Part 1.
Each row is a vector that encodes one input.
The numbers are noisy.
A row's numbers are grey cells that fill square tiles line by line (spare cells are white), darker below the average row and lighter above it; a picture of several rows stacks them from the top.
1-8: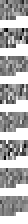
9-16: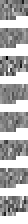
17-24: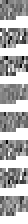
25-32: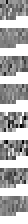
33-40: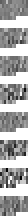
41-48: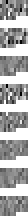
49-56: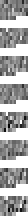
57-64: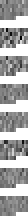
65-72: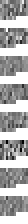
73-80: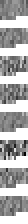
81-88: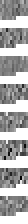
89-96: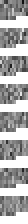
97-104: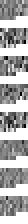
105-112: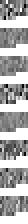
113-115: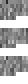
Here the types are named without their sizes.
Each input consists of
a list of points on a line.
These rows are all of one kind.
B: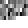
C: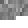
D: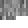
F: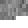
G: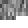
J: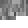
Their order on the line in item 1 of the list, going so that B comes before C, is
B, G, F, C, D, J.
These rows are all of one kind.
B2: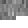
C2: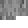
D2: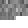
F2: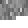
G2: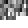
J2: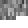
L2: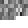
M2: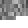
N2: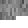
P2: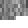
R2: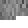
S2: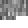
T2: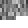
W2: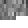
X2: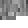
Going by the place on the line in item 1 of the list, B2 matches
L2, M2, N2 and T2.
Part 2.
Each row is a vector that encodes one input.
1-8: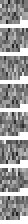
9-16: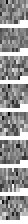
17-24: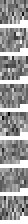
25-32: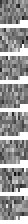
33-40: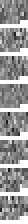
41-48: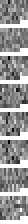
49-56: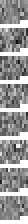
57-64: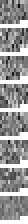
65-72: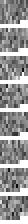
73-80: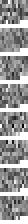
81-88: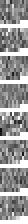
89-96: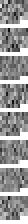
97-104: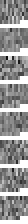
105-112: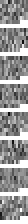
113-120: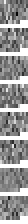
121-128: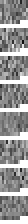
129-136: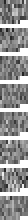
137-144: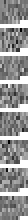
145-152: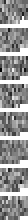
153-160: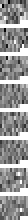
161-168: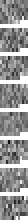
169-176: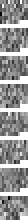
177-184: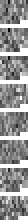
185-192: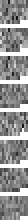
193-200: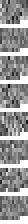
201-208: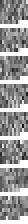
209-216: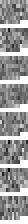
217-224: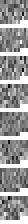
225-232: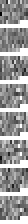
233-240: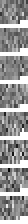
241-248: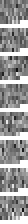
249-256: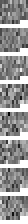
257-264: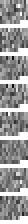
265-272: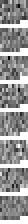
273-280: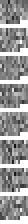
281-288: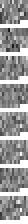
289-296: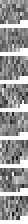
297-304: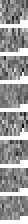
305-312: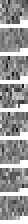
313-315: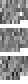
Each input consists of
either a point on a 9-point line, or a point on a 10-point line, or a node of an 18-node tree.
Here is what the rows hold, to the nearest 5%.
About 25% of them hold a point on a 9-point line. About 30% of them hold a point on a 10-point line. The rest hold a node of an 18-node tree.
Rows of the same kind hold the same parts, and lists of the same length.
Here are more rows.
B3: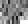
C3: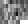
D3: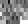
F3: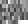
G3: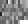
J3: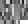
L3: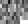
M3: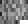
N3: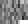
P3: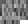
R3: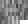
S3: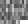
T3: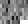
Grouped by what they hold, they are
B3, D3, L3, T3
C3, J3, R3, S3
F3, G3, M3, N3, P3

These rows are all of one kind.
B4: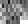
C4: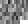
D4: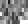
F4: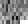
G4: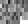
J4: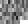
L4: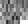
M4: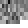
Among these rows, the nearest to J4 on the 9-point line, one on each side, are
C4 and G4.
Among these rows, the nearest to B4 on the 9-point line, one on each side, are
G4 and L4.
